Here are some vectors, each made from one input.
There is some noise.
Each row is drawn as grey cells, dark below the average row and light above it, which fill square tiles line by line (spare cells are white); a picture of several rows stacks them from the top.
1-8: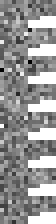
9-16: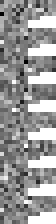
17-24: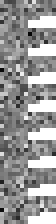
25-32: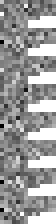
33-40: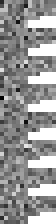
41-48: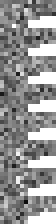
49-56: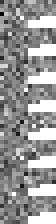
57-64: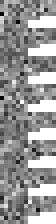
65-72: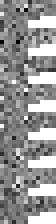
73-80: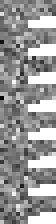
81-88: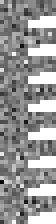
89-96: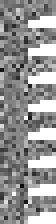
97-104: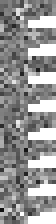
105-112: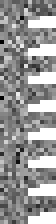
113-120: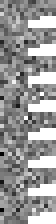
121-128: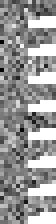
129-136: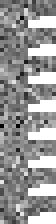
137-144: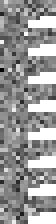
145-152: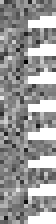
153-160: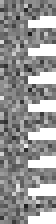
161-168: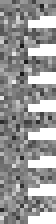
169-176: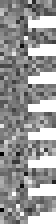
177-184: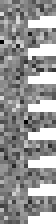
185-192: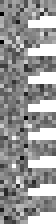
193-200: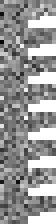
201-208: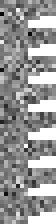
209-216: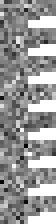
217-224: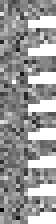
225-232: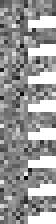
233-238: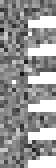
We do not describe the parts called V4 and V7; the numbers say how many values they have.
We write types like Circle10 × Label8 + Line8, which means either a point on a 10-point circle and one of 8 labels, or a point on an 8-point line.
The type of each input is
(Bool × Bool × Bool + V4) × Circle8 × V7.
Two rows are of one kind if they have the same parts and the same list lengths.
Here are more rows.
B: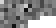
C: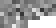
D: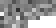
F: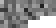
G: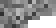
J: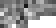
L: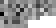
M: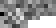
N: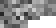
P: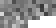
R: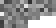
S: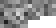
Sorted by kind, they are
B, F, M, P
C, D, G, J, L, N, R, S

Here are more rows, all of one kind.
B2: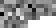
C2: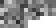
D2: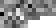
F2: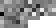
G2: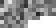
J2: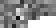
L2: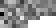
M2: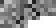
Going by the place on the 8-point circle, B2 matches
D2 and L2.
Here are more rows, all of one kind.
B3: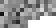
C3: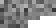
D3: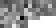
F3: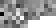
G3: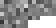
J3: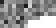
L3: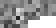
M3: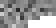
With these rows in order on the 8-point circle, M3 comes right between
D3 and G3.
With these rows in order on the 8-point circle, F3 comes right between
B3 and L3.
